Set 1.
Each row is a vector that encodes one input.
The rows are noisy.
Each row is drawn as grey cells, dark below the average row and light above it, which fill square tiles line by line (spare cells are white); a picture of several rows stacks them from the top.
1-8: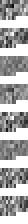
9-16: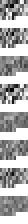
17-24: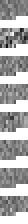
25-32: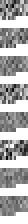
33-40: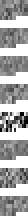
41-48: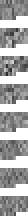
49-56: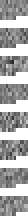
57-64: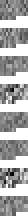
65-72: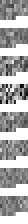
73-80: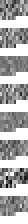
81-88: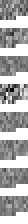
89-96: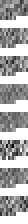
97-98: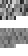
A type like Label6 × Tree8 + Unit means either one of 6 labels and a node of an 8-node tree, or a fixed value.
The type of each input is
Label6 × Label6 + Label8.
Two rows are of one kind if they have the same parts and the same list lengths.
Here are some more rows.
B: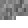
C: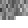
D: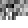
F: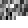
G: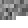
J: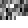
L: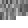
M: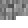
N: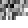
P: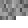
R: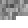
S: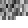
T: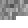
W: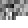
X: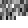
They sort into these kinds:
B, C, F, G, J, S
D, L, M, N, P, R, T, W, X

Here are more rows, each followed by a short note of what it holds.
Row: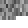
one of 8 labels
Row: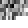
two labels (each one of 6)
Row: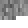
two labels (each one of 6)
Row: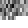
one of 8 labels
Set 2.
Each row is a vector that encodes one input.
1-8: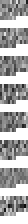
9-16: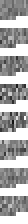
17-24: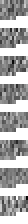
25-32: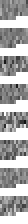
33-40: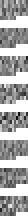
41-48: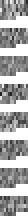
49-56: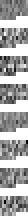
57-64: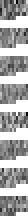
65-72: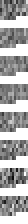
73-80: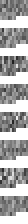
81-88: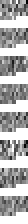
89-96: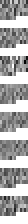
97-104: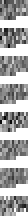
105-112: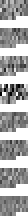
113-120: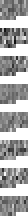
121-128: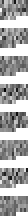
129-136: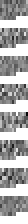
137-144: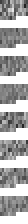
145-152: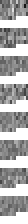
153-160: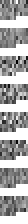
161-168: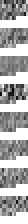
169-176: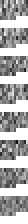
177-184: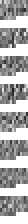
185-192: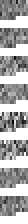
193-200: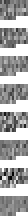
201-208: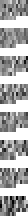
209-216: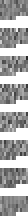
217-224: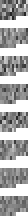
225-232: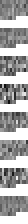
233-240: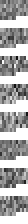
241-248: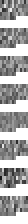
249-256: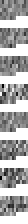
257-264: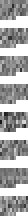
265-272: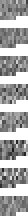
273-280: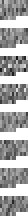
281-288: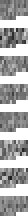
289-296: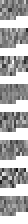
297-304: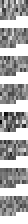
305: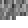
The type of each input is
Bool × (Tree9 + Tree17).
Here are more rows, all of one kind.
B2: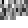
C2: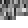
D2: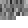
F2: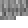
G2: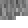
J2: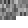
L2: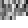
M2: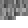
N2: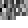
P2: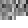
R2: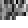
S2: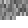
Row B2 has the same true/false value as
F2, J2 and R2.
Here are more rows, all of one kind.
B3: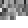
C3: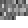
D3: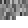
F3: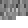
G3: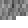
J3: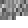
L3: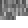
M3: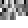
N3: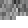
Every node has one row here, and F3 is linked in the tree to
C3, D3 and G3.
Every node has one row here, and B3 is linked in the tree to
G3.
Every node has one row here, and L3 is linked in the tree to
D3.
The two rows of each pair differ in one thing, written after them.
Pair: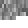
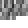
the true/false value
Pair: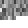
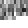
the node of the tree
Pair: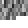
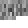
the node of the tree
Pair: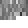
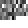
the node of the tree
